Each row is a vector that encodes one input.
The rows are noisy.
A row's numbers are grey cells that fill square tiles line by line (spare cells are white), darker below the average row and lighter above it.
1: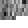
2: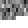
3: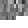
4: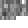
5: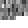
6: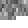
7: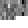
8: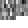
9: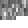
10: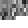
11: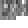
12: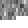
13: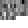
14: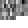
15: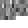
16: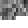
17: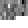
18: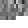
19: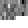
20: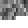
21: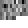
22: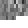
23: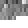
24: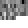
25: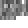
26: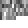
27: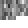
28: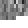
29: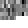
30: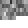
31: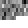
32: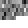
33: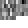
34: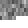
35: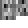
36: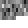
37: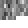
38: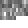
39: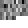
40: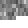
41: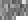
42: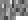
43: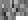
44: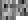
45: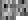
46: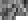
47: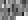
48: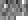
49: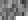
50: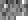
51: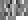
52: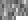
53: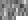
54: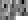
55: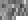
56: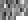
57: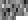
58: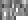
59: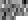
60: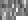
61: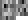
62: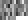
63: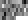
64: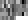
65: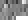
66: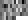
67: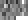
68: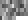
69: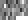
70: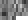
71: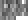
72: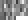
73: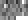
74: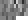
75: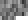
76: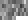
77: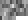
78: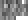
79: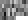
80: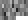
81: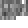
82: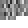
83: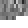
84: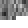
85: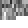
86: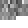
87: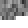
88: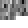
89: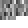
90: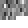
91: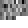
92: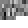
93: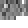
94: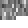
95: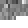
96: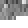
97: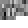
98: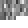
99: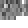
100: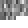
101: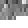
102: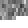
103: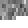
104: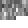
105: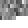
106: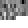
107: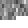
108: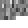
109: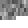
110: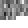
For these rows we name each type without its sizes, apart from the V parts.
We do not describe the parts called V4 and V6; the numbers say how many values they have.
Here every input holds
a point on a line, together with either a true/false value and a value of V6, or a value of V4.
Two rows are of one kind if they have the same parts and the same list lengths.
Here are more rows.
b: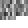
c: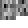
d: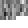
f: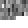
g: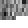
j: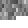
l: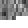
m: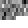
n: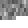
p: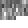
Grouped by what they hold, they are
b, d, j, n, p
c, f, g, l, m

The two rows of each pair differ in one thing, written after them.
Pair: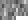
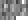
the place on the line
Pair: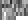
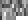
the value of V6
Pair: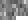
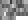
the true/false value
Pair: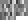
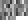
the value of V6
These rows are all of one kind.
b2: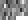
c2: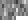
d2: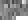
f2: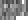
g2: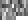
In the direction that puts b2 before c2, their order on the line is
b2, f2, d2, c2, g2.
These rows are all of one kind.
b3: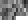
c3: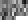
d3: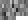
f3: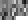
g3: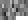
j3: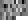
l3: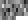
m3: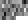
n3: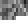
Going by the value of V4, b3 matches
c3, f3 and n3.
